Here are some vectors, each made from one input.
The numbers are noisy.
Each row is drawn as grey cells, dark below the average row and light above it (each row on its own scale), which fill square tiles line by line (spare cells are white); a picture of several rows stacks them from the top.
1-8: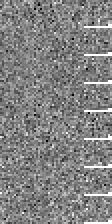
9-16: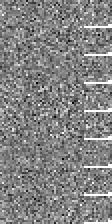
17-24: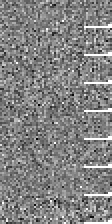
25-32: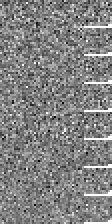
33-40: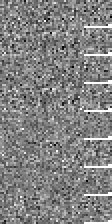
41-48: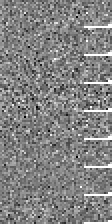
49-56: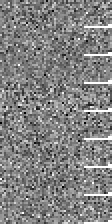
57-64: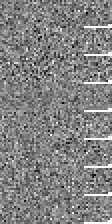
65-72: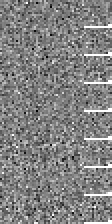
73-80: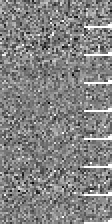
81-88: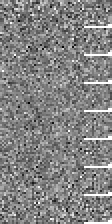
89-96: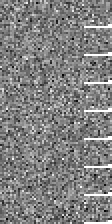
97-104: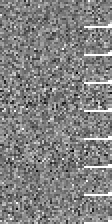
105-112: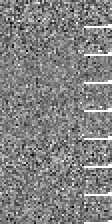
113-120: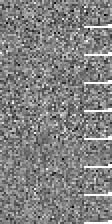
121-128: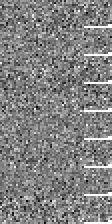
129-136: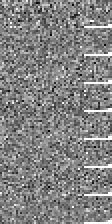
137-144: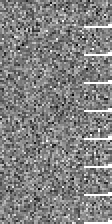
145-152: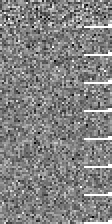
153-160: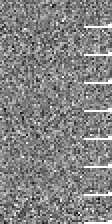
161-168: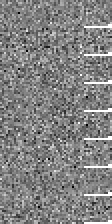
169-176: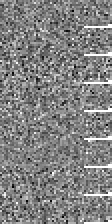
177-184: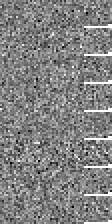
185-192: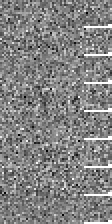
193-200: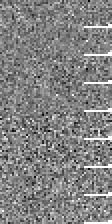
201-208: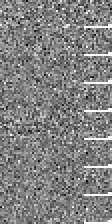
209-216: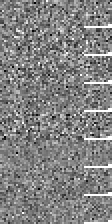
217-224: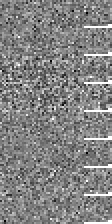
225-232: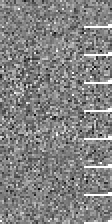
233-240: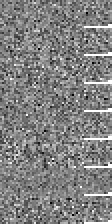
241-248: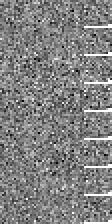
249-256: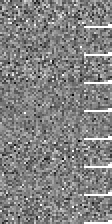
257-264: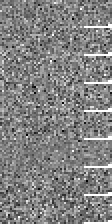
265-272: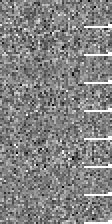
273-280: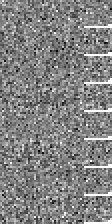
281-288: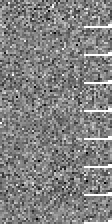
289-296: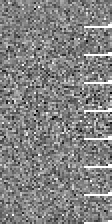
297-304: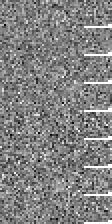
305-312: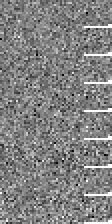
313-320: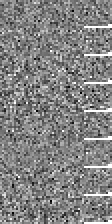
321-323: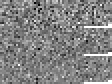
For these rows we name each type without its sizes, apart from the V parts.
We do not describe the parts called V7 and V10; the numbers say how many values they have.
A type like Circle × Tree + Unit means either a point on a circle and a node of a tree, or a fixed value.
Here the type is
(Bool × Bool × Bool + Unit) × V7 × V10 + Line.
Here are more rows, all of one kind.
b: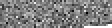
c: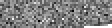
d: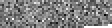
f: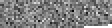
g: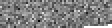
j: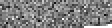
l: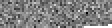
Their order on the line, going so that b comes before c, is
l, g, b, j, c, f, d.
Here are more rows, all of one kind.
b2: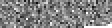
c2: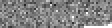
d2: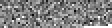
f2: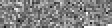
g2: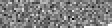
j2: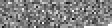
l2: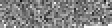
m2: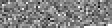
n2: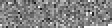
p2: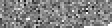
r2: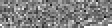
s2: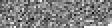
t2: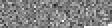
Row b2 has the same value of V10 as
l2, n2 and s2.
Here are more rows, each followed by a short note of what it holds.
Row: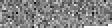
a value of V7 and a value of V10
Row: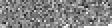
three true/false values, a value of V7 and a value of V10
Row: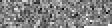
a value of V7 and a value of V10
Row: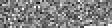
three true/false values, a value of V7 and a value of V10
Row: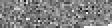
three true/false values, a value of V7 and a value of V10
